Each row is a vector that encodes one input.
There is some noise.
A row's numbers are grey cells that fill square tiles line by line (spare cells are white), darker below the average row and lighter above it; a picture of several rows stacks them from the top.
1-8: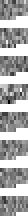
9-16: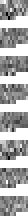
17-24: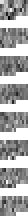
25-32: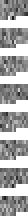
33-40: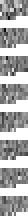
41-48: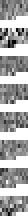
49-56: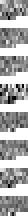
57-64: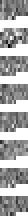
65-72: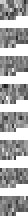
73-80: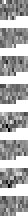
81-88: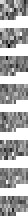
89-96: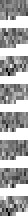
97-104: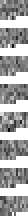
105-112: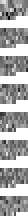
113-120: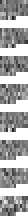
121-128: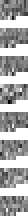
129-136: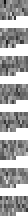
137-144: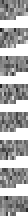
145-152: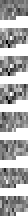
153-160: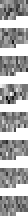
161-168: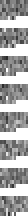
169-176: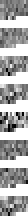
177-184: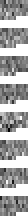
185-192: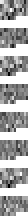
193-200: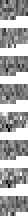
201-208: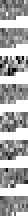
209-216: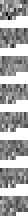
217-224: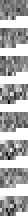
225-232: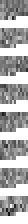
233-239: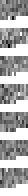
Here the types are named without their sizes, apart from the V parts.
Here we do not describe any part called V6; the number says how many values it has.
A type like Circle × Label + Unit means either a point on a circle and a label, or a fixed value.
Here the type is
List(Circle × V6).
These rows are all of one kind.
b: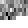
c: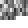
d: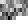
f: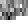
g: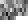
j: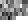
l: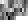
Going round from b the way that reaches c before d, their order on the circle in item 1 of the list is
b, l, c, f, j, d, g.
